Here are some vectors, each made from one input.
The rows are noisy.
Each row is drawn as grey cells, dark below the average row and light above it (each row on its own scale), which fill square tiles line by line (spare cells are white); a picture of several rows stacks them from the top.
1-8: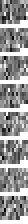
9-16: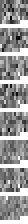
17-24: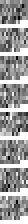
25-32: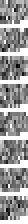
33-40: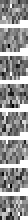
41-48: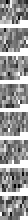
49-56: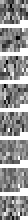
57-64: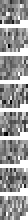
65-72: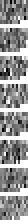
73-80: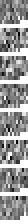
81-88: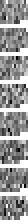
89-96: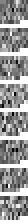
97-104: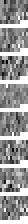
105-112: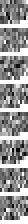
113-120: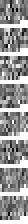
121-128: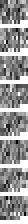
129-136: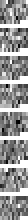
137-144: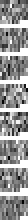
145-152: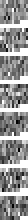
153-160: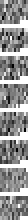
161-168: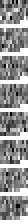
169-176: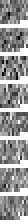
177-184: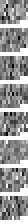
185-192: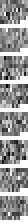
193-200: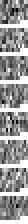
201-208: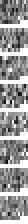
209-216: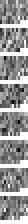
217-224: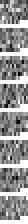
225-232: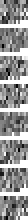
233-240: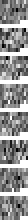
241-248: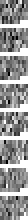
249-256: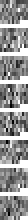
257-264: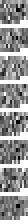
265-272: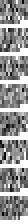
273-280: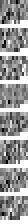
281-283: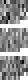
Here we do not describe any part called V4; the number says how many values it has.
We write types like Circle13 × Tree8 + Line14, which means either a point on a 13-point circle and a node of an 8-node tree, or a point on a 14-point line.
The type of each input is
(Bool × Bool × Bool + Unit) × Circle15 + V4.
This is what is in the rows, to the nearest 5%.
About 90% of them hold a point on a 15-point circle, together with either a fixed value, or three true/false values. The rest hold a value of V4.
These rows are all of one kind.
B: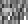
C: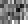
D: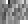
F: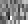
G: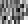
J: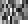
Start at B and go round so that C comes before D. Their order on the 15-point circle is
B, G, C, F, D, J.
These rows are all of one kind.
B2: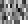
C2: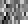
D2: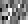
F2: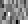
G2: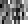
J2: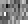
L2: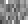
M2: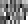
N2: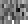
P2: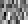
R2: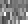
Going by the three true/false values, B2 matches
F2, L2, N2 and P2.
